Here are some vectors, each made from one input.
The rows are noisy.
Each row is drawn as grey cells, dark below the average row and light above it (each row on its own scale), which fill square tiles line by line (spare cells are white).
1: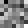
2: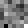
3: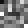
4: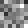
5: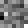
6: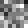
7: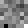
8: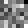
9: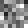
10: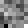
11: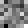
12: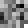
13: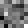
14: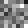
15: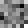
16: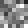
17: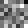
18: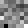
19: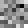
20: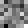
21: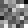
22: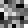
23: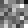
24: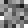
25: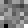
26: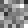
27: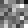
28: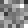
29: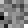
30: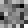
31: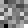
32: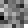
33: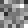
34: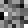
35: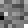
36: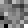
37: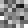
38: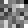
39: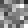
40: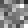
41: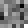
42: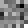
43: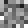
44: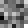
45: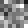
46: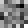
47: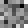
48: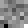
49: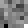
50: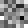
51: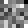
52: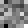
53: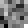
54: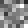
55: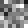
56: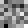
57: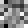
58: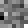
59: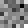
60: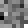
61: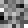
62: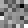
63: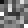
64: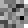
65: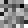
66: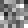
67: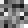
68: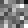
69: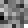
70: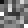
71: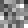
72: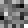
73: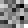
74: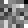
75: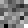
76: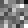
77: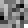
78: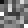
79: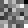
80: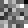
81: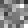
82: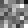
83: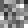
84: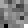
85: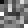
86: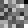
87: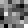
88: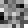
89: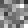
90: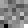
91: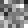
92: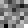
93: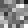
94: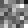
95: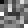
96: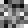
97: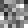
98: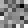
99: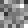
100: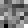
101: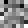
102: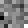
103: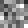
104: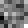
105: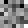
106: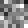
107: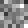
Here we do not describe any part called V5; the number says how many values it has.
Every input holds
a list of up to two items, each a true/false value and a value of V5.
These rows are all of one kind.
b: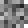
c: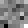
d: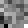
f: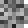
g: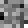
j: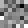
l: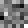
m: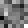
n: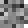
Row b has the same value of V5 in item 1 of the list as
l and m.
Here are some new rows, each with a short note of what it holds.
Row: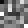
the empty list
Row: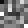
the empty list
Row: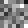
a list of one item
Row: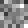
a list of one item
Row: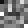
the empty list
